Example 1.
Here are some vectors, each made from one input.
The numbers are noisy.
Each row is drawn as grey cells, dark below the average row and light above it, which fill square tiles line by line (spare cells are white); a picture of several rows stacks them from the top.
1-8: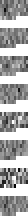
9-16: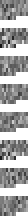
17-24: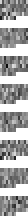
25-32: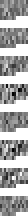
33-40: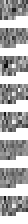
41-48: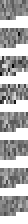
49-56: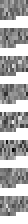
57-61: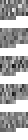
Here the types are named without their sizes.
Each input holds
a list of points on a circle.
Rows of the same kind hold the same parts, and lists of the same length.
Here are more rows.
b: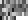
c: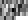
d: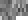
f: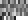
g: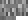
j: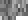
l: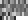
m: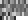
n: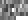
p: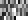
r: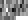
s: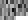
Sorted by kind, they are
b, f, l, m, p
c, d, g, j, r
n, s

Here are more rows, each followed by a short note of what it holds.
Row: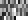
the empty list
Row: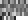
the empty list
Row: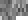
a list of one item
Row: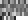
the empty list
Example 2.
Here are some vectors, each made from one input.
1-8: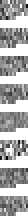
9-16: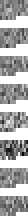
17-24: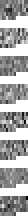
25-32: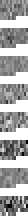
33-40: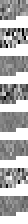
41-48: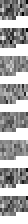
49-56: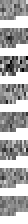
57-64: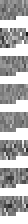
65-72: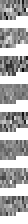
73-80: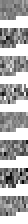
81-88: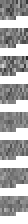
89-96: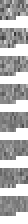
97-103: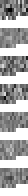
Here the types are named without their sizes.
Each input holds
either a fixed value, or two labels.
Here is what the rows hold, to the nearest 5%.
About 5% of them hold a fixed value. The rest hold two labels.
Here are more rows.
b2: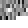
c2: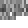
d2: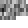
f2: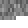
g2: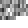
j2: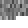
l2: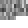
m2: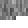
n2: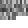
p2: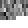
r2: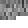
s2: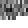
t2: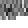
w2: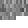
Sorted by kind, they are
b2, c2, d2, f2, g2, j2, l2, m2, n2, r2, s2, t2, w2
p2

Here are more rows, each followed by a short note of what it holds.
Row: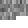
two labels
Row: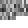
two labels
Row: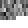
a fixed value
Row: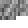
two labels
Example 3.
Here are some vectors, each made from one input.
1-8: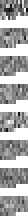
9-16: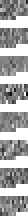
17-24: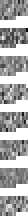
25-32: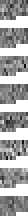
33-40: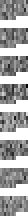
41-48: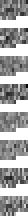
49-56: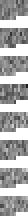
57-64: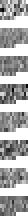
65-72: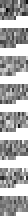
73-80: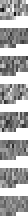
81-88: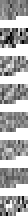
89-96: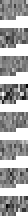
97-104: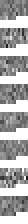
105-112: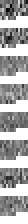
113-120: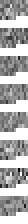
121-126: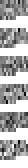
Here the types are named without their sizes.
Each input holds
two labels.
